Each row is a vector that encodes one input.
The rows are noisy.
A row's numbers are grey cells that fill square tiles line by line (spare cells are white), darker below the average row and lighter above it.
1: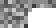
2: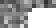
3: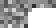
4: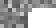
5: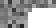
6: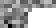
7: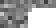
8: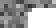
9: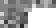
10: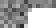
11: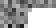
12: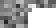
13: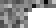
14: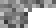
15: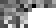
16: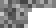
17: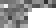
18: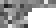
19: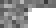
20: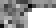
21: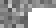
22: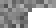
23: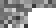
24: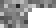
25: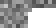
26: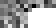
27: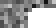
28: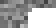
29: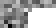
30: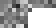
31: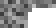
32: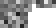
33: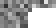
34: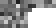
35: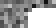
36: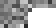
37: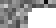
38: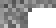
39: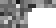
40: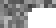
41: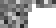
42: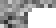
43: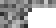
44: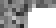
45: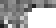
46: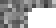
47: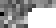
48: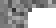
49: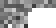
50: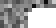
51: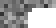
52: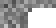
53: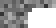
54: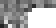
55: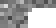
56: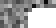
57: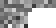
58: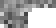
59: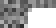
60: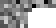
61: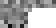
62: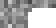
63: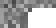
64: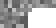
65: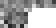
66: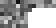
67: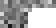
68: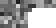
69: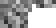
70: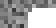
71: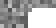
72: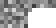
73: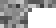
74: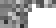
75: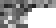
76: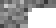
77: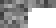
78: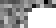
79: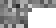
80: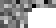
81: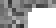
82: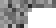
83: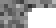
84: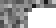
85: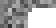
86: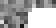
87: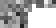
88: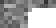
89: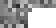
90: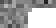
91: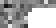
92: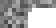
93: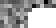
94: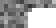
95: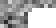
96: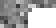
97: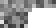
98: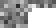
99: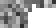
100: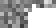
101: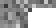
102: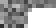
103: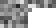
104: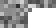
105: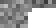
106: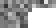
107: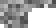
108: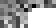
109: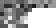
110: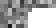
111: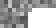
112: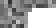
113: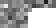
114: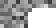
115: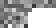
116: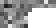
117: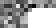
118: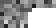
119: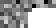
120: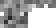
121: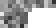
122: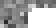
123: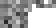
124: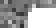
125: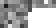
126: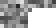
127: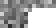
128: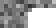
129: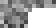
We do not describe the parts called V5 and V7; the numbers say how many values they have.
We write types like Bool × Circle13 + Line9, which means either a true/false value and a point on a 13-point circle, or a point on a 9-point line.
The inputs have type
Bool × Bool × Bool × (Line4 × V7 + V5).
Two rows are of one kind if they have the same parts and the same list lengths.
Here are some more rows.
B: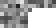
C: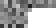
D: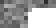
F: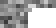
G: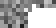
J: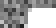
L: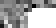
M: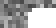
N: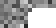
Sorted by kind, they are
B, C, D, F, G, J
L, M, N

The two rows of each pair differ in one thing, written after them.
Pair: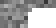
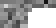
one of the three true/false values
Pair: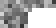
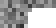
one of the three true/false values
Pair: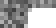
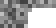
the place on the 4-point line
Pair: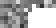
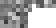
the place on the 4-point line
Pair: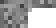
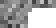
the place on the 4-point line
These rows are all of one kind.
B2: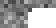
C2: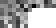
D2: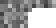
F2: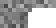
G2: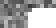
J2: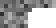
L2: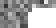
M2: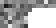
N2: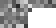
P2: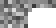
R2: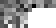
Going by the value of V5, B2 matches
G2 and N2.
